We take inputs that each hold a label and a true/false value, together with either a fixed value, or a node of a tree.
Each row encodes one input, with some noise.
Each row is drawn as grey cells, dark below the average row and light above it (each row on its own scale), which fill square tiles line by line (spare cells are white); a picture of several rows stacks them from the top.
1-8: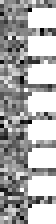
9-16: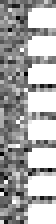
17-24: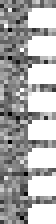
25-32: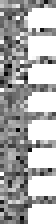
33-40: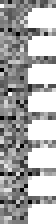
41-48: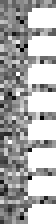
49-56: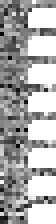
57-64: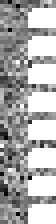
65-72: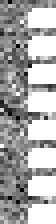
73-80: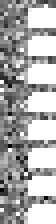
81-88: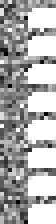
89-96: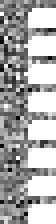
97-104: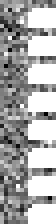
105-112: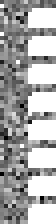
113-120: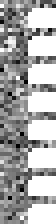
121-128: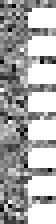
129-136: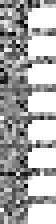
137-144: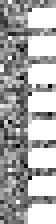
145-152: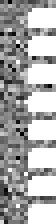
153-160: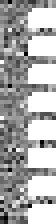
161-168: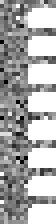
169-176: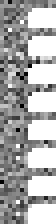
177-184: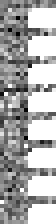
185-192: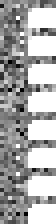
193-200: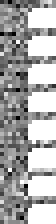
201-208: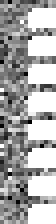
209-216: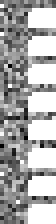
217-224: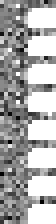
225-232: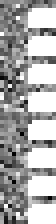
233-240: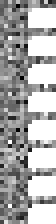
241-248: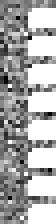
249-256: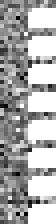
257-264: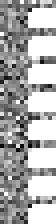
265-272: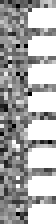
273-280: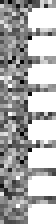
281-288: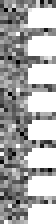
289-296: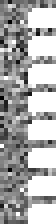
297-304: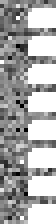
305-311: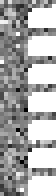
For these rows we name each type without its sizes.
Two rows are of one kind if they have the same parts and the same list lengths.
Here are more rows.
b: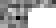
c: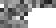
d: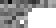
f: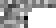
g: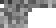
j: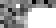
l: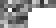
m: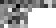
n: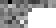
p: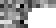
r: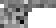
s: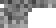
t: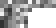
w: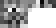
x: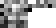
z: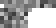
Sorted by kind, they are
b, c, f, j, l, p, r, t, w, x, z
d, g, m, n, s

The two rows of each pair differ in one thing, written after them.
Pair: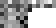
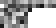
the label
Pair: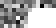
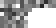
the label
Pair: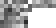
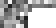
the true/false value
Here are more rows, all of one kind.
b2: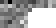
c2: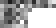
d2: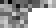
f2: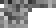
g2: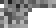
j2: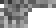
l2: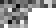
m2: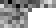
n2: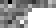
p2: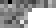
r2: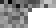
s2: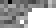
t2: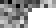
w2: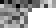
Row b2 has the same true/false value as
c2, n2, p2 and s2.
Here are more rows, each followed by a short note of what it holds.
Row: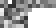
a label, a node of a tree and a true/false value
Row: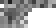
a label and a true/false value
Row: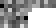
a label, a node of a tree and a true/false value
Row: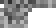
a label and a true/false value
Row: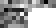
a label, a node of a tree and a true/false value
